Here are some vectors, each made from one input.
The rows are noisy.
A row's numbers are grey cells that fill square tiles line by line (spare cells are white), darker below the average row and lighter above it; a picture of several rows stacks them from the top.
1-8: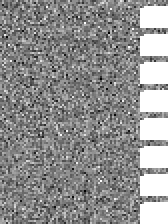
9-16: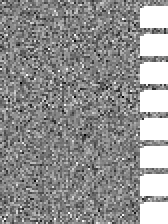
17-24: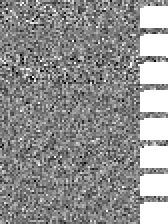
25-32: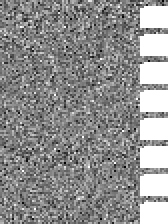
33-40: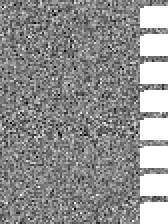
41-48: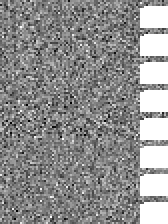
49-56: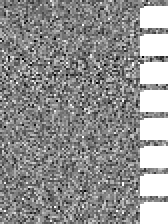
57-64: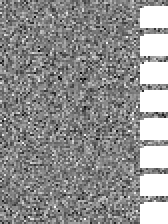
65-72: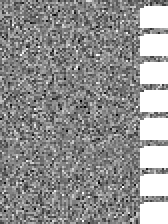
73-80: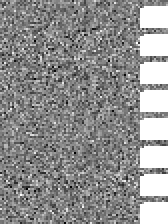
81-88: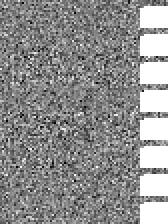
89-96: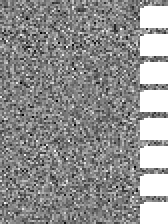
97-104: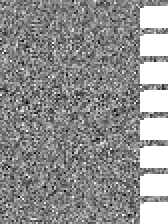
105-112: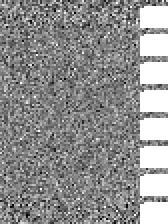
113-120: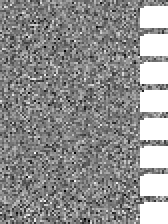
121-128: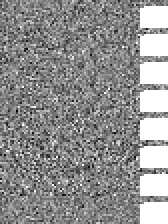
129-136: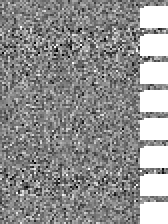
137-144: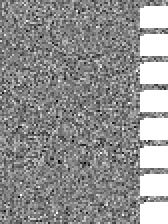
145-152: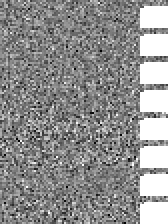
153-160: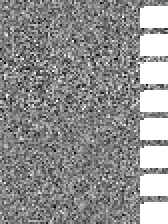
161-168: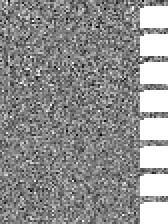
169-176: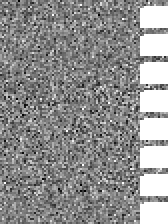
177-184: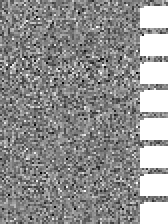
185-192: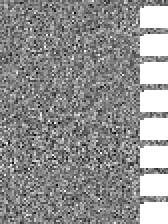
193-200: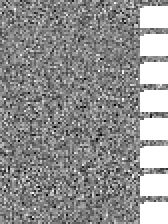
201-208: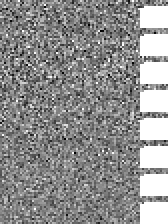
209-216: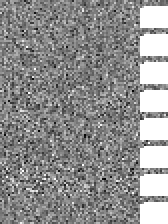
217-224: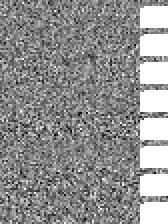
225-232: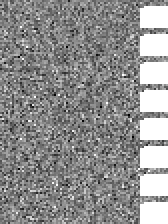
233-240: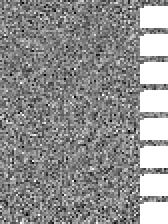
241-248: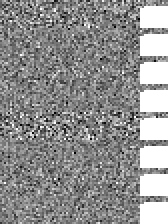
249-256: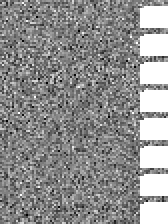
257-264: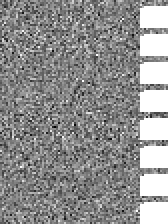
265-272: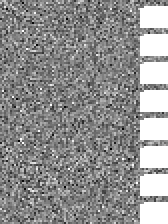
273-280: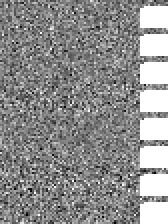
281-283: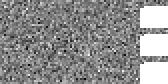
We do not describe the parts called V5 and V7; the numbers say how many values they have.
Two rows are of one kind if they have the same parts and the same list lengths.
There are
2 kinds of row.
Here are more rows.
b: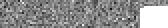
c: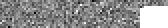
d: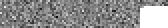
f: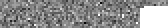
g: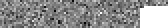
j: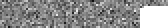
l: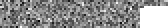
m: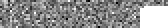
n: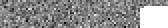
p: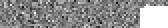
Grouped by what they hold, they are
b, c, j, l, n
d, f, g, m, p

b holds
a point on an 8-point line and a value of V7.
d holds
a point on a 9-point line and a value of V5.
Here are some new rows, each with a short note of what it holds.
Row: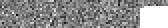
a point on an 8-point line and a value of V7
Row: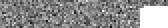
a point on a 9-point line and a value of V5
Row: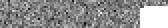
a point on a 9-point line and a value of V5
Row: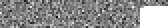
a point on a 9-point line and a value of V5
